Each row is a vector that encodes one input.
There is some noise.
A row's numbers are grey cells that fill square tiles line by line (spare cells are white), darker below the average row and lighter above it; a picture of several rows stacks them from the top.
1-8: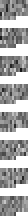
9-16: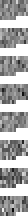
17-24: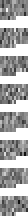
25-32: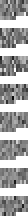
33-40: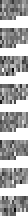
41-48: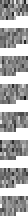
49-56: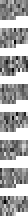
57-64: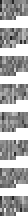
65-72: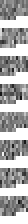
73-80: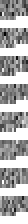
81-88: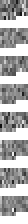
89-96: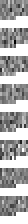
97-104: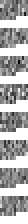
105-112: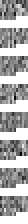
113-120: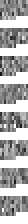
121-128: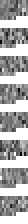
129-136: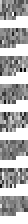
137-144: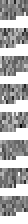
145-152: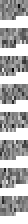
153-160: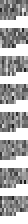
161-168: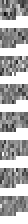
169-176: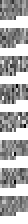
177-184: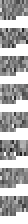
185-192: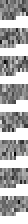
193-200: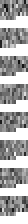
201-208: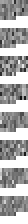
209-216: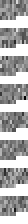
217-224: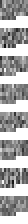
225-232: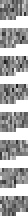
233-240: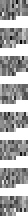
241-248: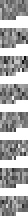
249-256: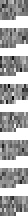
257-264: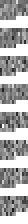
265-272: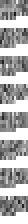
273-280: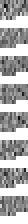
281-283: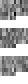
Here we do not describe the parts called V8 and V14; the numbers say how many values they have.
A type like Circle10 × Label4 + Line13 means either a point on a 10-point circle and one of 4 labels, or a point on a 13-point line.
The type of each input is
(Bool × V8 + Circle13) × Line7 + V14.
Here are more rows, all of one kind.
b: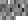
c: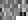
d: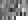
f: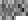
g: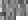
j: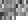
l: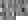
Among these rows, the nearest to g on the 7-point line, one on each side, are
j and l.
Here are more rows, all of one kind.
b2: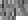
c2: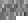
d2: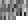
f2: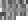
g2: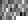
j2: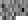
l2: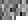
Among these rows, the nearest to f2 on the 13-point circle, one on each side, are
c2 and j2.
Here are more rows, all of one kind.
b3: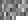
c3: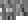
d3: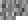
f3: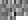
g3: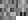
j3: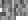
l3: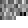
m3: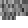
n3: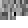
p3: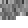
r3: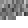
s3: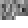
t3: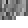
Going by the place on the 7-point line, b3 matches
g3 and l3.
